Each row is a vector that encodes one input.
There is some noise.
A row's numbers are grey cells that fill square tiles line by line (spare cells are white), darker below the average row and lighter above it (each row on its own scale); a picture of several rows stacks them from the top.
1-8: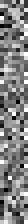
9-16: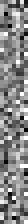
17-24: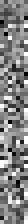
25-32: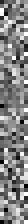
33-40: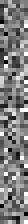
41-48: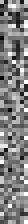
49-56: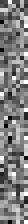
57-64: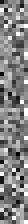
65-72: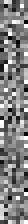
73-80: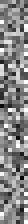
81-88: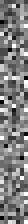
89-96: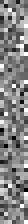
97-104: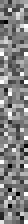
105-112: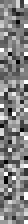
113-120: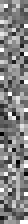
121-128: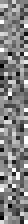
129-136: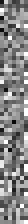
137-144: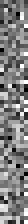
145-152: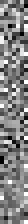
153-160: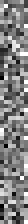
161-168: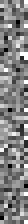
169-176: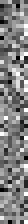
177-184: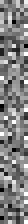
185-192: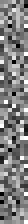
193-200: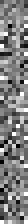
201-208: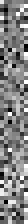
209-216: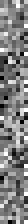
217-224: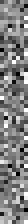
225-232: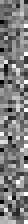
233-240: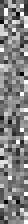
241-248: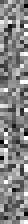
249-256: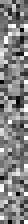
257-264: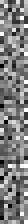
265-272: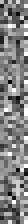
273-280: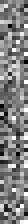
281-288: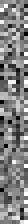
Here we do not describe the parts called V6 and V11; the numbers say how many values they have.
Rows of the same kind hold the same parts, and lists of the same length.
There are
3 kinds of row.
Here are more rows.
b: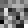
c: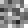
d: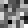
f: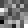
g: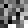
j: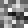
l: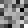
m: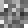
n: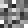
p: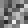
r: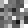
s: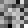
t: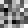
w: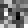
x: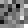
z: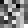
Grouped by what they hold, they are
b, f, g, w, x
c, d, j, p, r, t, z
l, m, n, s

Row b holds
a point on a 5-point line, a value of V6 and a value of V11.
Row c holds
a point on a 5-point line, a point on a 9-point line and a value of V11.
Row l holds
a point on an 8-point line.
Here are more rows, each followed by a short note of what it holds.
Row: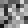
a point on a 5-point line, a point on a 9-point line and a value of V11
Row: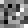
a point on a 5-point line, a point on a 9-point line and a value of V11
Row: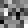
a point on a 5-point line, a value of V6 and a value of V11
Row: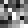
a point on a 5-point line, a point on a 9-point line and a value of V11
